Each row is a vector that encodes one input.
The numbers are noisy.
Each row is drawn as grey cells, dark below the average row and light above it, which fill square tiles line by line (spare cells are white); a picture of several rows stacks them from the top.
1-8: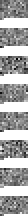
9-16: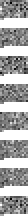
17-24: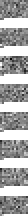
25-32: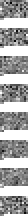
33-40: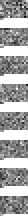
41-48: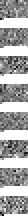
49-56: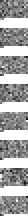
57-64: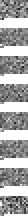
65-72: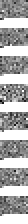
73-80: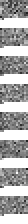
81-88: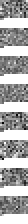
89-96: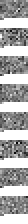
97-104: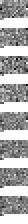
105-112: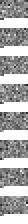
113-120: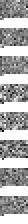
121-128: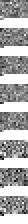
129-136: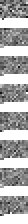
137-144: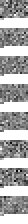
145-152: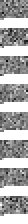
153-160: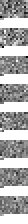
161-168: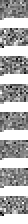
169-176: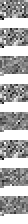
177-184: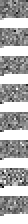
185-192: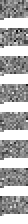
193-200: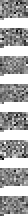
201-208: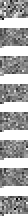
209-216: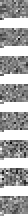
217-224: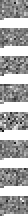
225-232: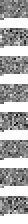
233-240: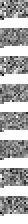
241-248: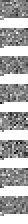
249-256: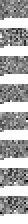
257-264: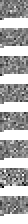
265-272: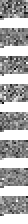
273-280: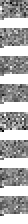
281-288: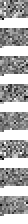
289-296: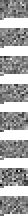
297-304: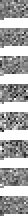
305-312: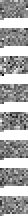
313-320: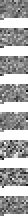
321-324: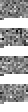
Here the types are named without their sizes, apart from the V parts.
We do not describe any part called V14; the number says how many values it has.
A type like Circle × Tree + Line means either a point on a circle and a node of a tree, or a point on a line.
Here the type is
Bool × Bool × Bool × Bool × Bool × V14 + List(Line).
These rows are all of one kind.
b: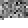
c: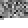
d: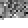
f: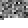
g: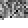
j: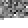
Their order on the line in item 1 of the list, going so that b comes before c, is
d, j, b, c, g, f.
